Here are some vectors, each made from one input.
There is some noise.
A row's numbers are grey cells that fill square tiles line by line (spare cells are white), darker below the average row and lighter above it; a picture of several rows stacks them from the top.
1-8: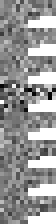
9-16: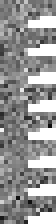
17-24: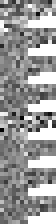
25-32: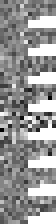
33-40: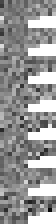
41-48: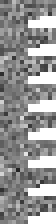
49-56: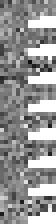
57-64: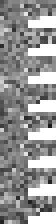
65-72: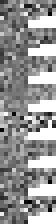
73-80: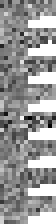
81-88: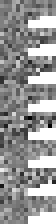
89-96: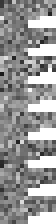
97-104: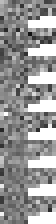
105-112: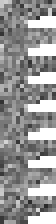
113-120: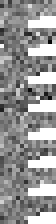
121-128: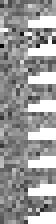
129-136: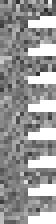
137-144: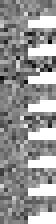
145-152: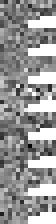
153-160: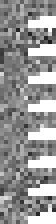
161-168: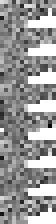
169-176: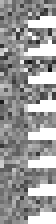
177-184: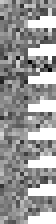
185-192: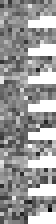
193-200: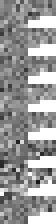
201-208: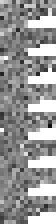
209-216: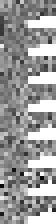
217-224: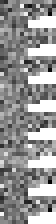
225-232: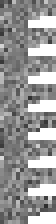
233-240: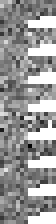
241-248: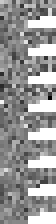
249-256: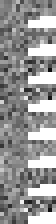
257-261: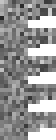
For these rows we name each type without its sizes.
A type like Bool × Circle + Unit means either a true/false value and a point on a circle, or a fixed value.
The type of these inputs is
Circle + Label.
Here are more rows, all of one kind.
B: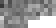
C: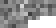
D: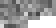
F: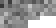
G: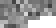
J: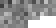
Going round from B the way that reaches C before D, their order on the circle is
B, F, J, C, G, D.
